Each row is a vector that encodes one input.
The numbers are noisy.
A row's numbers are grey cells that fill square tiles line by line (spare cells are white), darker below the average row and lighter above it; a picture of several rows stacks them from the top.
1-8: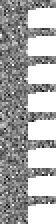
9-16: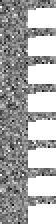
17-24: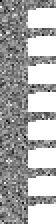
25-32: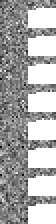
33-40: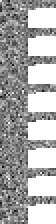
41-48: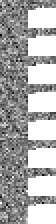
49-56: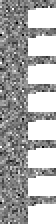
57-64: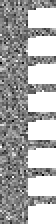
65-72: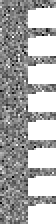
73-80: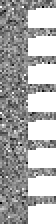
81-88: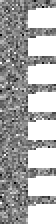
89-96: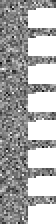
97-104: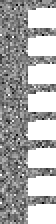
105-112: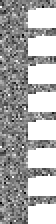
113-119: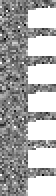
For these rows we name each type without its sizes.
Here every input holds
a point on a line, together with either a fixed value, or two labels.
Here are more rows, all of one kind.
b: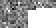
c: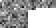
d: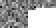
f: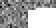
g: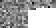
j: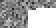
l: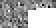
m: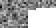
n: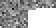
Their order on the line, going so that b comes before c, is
b, l, n, g, j, f, d, c, m.
